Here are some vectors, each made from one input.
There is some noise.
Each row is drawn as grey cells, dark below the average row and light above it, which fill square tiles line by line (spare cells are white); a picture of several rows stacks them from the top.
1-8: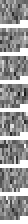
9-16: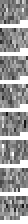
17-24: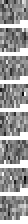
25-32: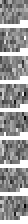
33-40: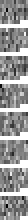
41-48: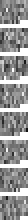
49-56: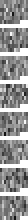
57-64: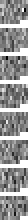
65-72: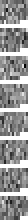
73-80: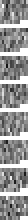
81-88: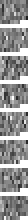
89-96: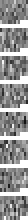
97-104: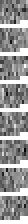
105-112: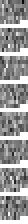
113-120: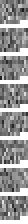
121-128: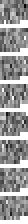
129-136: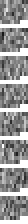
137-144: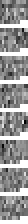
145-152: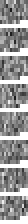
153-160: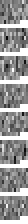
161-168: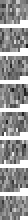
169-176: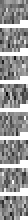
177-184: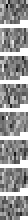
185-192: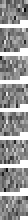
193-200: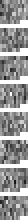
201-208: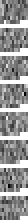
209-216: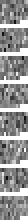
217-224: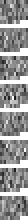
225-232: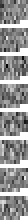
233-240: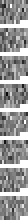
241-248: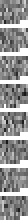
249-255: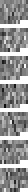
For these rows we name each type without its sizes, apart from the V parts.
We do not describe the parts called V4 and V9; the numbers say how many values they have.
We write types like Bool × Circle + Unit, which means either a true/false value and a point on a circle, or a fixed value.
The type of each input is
((Bool × Bool × Bool + Unit) × V9 + Line × V4) × Tree × Tree.
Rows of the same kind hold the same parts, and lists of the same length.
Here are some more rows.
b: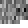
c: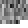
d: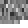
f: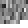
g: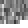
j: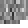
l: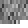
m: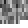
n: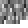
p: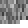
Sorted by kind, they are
b, c, g, n
d, l, p
f, j, m

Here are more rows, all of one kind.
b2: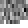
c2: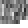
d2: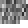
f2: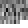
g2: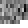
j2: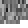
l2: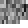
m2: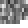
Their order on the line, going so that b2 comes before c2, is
j2, m2, d2, f2, b2, g2, l2, c2.
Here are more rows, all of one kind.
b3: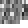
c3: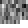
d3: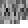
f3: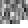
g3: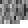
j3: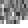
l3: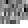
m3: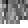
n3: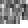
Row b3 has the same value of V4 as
c3 and n3.
